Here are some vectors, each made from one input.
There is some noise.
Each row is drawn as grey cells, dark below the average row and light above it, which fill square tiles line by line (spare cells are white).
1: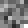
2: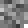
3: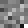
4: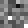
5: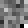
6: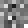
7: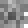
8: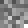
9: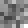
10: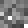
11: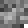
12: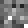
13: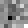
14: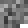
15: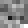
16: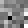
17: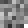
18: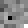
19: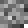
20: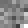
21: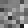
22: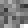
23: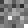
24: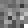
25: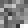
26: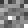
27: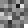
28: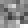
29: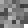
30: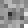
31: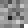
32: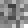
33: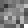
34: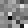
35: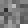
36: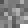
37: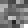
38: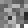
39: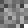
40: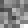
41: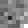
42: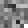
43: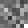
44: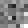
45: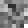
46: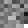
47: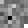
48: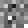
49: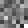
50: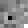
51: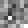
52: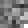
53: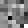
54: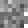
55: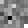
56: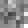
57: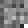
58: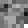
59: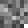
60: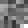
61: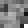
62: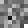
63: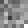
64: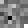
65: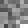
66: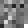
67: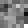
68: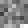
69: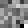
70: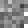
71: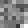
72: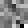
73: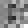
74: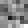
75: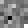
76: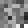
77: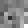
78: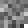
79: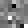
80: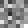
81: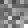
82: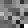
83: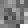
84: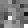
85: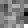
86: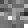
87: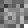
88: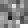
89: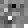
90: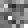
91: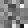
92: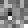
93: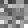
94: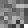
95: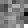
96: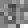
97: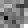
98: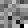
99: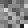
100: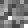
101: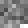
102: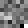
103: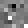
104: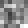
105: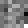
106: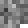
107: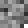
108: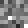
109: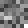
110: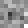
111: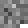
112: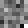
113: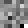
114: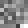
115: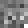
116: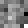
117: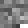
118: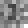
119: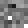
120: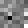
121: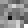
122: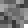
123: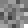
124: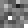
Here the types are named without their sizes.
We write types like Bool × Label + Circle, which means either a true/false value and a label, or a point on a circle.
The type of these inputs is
(Bool × Bool × Bool + Unit) × Label × Line.
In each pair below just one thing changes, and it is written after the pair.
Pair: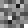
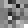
the place on the line
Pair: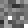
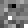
the label
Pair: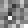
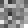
the label
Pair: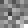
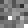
the place on the line
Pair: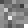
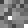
the label
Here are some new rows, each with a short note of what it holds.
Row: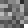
a label, a point on a line and three true/false values
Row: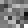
a label and a point on a line
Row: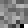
a label and a point on a line
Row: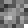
a label, a point on a line and three true/false values
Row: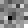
a label and a point on a line
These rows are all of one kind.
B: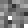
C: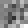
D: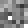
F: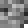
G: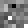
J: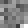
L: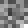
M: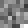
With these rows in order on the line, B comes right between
F and G.
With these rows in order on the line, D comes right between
G and J.
